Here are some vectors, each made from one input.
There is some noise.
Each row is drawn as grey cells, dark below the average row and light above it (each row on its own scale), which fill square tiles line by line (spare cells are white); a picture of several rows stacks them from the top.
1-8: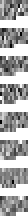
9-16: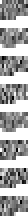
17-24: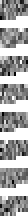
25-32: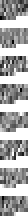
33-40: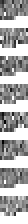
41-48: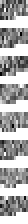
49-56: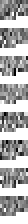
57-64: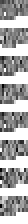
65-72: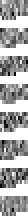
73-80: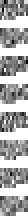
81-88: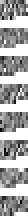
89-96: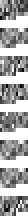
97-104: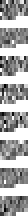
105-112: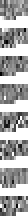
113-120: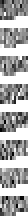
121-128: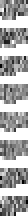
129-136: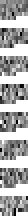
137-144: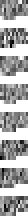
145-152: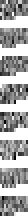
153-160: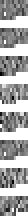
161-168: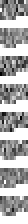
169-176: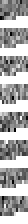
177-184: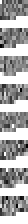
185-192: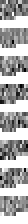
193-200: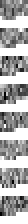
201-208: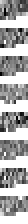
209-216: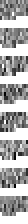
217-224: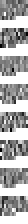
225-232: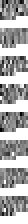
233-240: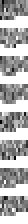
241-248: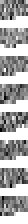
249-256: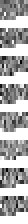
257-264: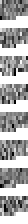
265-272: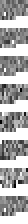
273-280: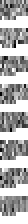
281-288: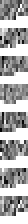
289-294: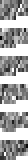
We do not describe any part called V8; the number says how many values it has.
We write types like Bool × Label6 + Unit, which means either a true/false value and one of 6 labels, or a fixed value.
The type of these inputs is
(Bool × Bool × Bool × Bool + Line16) × V8.
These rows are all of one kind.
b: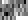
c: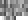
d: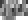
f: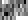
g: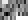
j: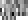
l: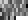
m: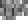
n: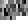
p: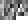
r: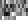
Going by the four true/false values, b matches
f and r.
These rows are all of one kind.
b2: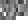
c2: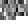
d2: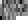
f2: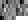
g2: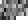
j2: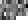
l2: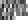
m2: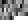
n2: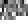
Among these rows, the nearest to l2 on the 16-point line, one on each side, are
d2 and f2.
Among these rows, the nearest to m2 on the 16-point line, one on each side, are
f2 and n2.
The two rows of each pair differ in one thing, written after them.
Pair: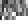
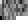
the value of V8
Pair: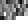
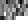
the place on the 16-point line
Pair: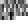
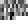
the place on the 16-point line
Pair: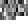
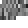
the value of V8
